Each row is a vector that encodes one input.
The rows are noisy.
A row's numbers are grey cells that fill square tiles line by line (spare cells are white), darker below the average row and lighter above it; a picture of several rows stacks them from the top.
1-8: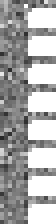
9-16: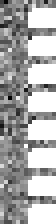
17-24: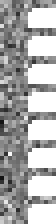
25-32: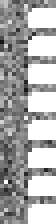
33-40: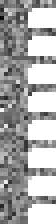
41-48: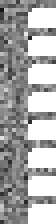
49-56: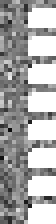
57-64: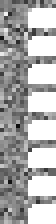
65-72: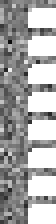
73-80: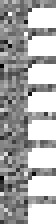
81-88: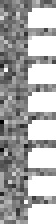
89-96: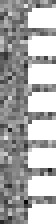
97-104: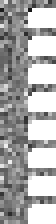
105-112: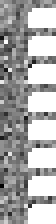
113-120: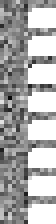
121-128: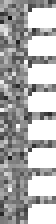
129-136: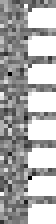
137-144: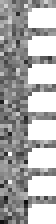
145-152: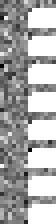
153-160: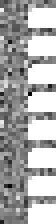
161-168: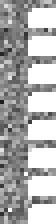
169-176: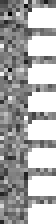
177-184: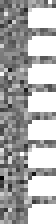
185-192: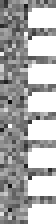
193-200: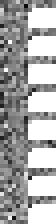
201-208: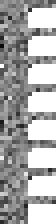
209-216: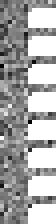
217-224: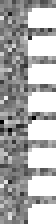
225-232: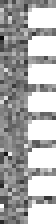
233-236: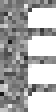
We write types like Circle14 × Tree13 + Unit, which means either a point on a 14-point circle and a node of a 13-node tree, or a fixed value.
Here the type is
Bool × (Label6 × Tree8 + Tree9) × Tree9.
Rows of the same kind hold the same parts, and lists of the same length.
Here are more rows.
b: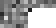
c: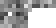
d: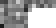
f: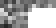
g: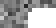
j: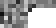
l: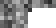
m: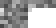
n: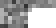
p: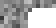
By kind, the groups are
b, c, j, p
d, f, g, l, m, n

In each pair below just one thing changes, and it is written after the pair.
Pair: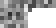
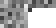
the label
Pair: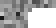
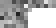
the node of one of the two trees
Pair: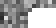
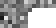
the label
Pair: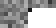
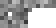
the true/false value
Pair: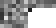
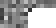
the label
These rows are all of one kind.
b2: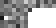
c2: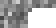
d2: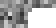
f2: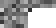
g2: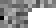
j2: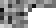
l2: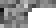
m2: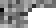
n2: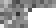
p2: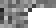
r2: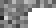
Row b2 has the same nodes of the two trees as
g2, j2, m2 and p2.
